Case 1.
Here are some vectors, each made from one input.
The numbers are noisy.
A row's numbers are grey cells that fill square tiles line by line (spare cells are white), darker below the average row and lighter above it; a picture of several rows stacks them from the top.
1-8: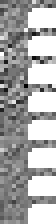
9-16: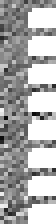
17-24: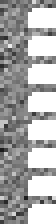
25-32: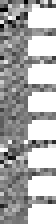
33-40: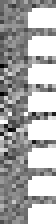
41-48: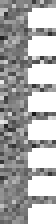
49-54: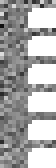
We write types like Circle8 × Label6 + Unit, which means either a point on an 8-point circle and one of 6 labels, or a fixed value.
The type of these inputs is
Line9.
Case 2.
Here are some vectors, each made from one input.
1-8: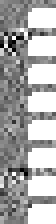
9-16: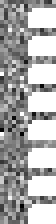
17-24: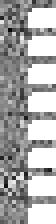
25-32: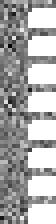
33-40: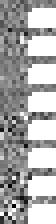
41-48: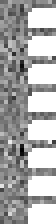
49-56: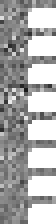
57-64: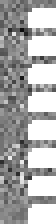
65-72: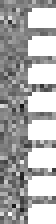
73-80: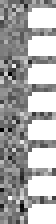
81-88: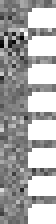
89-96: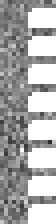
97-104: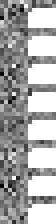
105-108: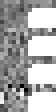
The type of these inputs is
Label10.
